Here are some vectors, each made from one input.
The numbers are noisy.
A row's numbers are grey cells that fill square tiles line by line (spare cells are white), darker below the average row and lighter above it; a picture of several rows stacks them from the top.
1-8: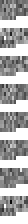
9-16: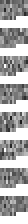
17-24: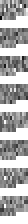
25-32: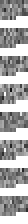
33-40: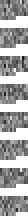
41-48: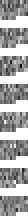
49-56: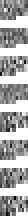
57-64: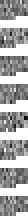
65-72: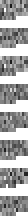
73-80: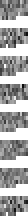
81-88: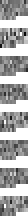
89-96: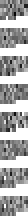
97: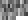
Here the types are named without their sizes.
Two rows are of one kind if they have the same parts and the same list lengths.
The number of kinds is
2.
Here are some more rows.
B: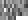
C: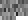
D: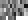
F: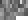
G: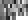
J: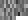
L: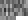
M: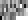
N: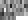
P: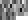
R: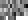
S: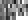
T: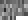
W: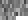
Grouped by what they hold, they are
B, D, G, M, N, P, R, S
C, F, J, L, T, W

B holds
a node of a tree.
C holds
a point on a line.
